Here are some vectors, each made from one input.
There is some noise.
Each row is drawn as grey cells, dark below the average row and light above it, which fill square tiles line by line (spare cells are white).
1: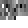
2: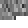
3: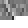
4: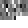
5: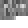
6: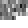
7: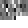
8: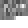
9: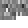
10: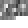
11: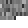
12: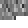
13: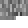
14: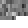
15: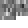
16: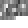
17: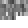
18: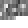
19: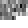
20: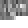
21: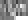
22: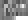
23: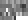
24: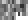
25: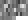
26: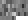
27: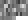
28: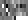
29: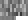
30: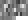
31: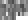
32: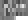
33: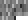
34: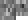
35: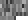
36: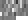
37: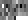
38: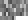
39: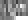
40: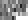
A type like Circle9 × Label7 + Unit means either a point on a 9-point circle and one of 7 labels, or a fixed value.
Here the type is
Line4 + Line5 × Line5.
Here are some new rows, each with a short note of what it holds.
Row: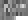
a point on a 4-point line
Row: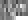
a point on a 4-point line
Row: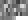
a point on a 4-point line
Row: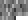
a point on each of two 5-point lines
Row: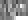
a point on a 4-point line
